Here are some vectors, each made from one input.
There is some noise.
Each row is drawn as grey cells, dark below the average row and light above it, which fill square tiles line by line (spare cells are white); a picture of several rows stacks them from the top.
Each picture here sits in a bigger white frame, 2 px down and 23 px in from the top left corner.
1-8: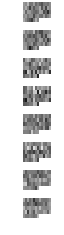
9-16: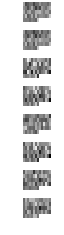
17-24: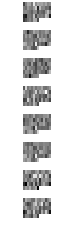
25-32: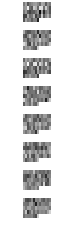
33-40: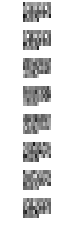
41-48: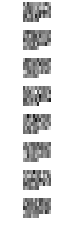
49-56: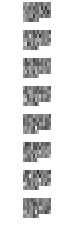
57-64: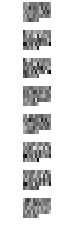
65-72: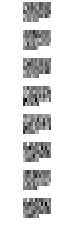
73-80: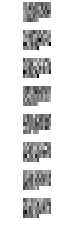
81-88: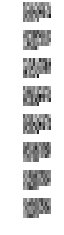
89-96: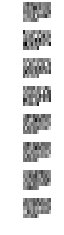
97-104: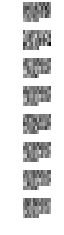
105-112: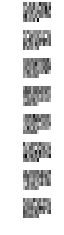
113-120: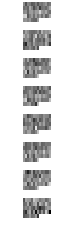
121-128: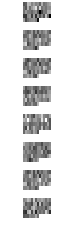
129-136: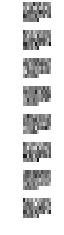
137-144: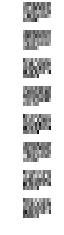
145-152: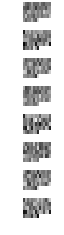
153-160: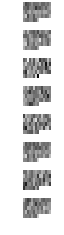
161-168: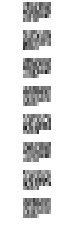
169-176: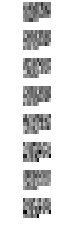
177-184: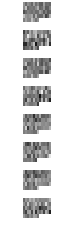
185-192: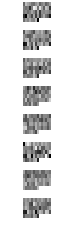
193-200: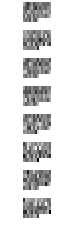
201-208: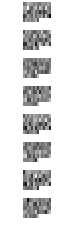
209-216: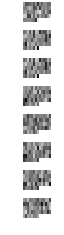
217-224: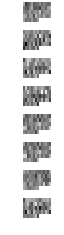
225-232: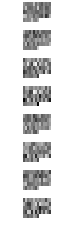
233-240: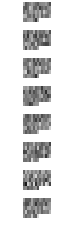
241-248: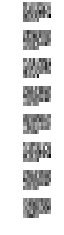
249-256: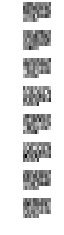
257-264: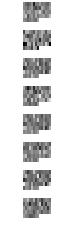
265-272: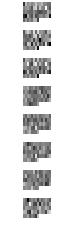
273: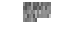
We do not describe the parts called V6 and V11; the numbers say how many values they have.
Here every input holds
either a fixed value, or three labels (each one of 8), or two values of V6 and a value of V11.
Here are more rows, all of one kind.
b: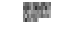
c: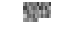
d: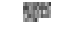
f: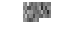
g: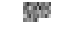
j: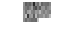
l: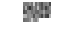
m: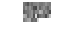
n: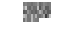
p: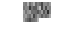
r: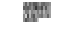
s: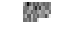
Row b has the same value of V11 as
d, l and m.
